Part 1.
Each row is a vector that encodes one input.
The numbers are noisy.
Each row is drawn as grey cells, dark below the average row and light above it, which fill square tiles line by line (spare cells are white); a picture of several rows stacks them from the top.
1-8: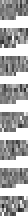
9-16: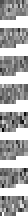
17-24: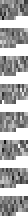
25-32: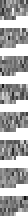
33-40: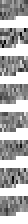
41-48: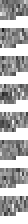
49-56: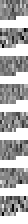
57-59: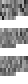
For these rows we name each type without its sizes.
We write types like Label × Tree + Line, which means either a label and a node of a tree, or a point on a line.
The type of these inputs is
Bool × Line.
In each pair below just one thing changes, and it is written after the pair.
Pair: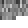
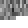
the place on the line
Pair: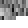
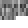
the true/false value
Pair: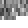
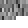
the true/false value
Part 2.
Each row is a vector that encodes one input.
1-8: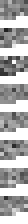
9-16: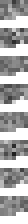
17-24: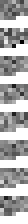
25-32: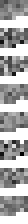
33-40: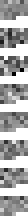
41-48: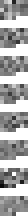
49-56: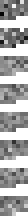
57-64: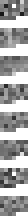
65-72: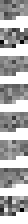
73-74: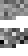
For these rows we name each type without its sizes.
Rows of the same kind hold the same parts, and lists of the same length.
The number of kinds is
2.
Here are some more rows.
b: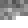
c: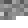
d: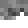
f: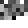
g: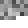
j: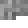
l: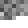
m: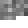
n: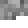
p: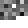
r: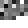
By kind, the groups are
b, c, d, g, j, l, m, n
f, p, r

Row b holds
three true/false values.
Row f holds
a point on a line.
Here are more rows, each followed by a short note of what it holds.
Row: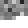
three true/false values
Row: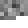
three true/false values
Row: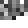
a point on a line
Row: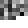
a point on a line
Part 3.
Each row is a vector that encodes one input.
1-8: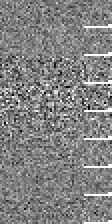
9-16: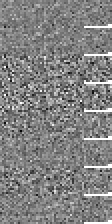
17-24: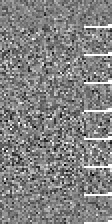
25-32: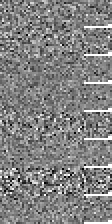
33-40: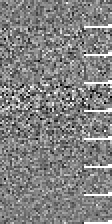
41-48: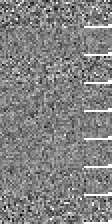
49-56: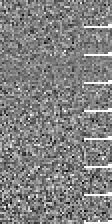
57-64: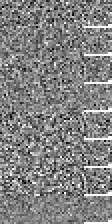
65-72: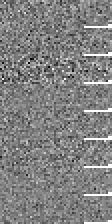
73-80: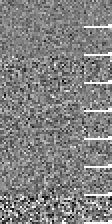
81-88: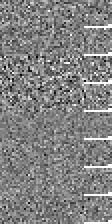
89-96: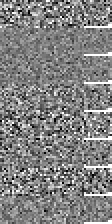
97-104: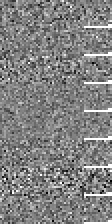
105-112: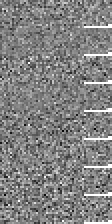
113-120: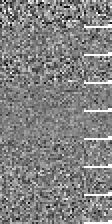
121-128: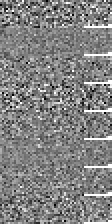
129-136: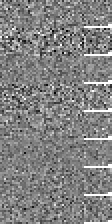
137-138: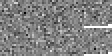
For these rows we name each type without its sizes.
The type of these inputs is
Circle + Line.
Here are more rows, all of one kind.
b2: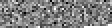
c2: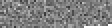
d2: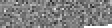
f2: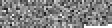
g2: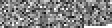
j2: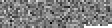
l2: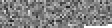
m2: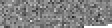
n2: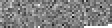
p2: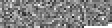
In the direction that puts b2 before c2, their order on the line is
j2, b2, d2, c2, f2, l2, n2, p2, m2, g2.
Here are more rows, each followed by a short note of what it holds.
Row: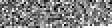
a point on a circle
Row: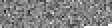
a point on a circle
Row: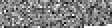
a point on a line
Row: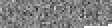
a point on a line
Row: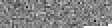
a point on a circle
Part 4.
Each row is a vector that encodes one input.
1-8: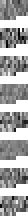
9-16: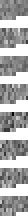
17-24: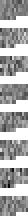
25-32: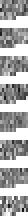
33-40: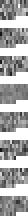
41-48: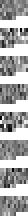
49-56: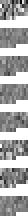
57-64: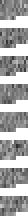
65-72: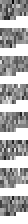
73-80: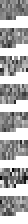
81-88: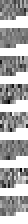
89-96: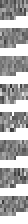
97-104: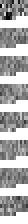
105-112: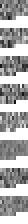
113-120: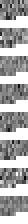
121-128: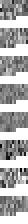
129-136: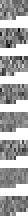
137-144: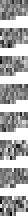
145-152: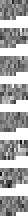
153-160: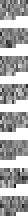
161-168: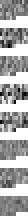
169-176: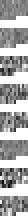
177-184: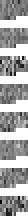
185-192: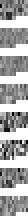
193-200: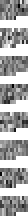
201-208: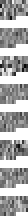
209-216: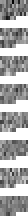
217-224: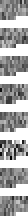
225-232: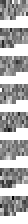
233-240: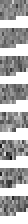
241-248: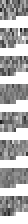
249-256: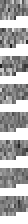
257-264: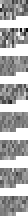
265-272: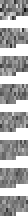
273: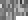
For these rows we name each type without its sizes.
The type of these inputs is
Bool × Bool × Bool × Bool + Line.
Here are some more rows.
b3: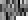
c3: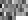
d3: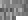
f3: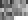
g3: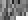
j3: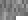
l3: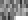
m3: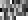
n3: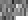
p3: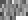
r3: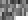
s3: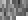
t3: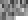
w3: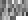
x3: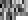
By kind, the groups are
b3, c3, d3, g3, j3, l3, m3, p3, s3, t3, w3, x3
f3, n3, r3

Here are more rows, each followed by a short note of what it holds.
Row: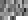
a point on a line
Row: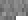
four true/false values
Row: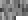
four true/false values
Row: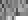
a point on a line
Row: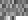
a point on a line
